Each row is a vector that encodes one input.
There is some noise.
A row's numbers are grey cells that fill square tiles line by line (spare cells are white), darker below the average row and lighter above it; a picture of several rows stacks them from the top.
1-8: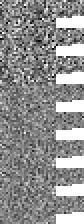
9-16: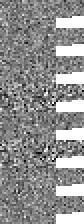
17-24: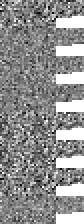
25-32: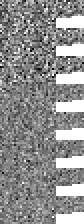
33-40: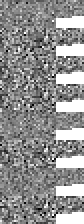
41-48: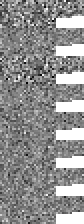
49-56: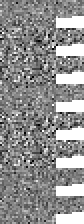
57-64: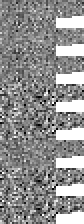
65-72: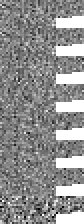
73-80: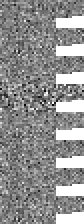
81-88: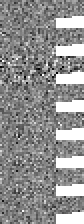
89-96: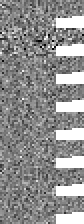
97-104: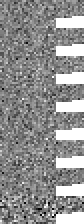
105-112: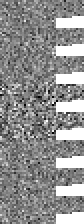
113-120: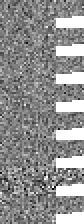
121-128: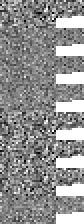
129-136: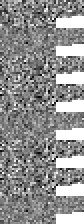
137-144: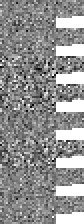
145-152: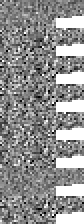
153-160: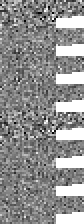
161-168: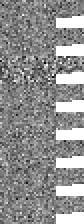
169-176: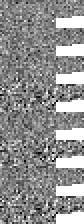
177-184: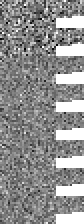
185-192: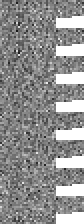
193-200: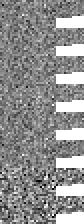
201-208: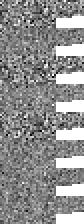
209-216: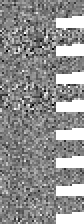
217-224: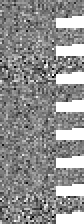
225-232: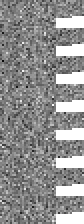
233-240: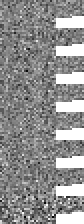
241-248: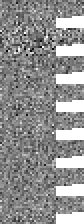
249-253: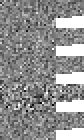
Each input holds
either a point on a 7-point line, or a point on a 13-point line.
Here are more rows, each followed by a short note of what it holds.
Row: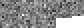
a point on a 13-point line
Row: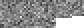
a point on a 13-point line
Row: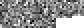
a point on a 7-point line
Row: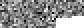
a point on a 7-point line
